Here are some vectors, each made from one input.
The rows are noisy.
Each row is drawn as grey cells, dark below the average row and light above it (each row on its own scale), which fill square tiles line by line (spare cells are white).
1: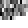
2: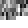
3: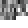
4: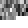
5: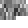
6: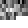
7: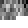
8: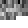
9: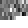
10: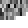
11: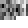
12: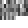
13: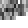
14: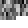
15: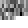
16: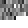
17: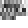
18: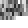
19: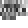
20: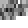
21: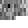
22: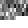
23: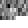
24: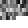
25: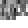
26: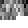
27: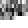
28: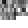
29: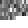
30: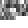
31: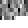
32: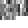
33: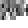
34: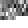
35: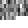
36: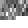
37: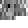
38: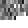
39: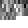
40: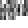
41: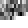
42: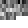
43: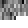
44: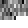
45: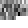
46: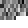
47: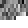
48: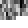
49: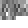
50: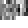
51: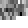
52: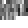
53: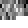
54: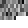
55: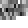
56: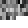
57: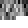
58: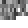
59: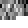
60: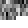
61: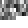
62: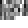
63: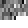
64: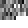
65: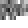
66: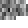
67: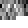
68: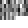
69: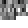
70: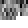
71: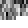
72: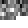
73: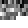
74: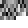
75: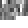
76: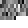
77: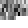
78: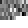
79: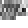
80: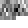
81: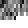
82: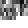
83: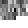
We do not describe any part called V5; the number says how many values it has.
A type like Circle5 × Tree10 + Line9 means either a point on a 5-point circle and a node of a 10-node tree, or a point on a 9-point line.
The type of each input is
(Label8 + Tree8) × V5.
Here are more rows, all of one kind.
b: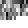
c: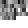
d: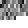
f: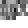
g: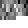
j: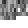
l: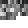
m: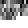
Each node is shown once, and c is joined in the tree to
b, g and j.
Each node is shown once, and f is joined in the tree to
j.
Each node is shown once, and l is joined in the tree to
m.
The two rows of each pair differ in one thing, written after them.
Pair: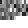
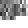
the value of V5
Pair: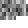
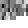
the label
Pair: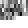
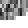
the label
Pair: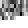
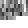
the label
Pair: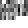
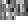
the label
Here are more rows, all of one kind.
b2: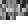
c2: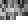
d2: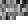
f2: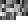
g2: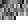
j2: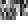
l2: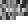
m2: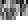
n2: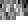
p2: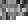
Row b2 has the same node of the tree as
d2, l2 and p2.
